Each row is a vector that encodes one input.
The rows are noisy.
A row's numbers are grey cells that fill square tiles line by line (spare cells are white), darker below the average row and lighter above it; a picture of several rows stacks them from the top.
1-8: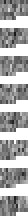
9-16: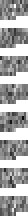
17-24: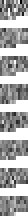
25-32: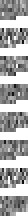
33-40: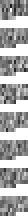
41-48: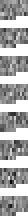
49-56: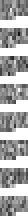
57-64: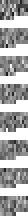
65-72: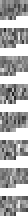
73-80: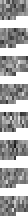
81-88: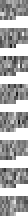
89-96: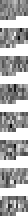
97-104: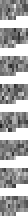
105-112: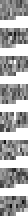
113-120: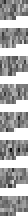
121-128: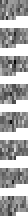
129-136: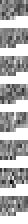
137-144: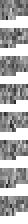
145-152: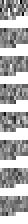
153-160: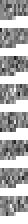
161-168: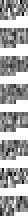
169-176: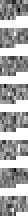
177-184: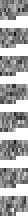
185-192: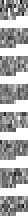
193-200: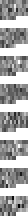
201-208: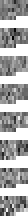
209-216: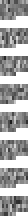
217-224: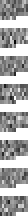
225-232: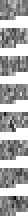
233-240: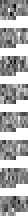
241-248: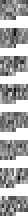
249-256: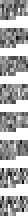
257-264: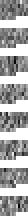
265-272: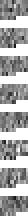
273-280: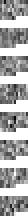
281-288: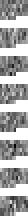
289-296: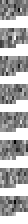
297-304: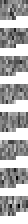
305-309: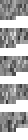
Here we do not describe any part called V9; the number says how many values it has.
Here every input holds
a list of up to three items, each a true/false value and a value of V9.
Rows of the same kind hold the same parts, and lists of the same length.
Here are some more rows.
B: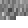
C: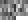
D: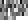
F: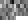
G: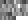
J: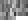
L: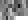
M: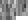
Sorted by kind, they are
B, F
C, G
D
J, L, M

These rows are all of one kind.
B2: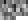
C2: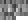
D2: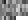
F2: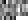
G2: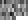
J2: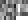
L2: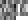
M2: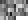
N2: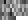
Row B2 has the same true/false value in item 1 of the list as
C2, G2 and L2.
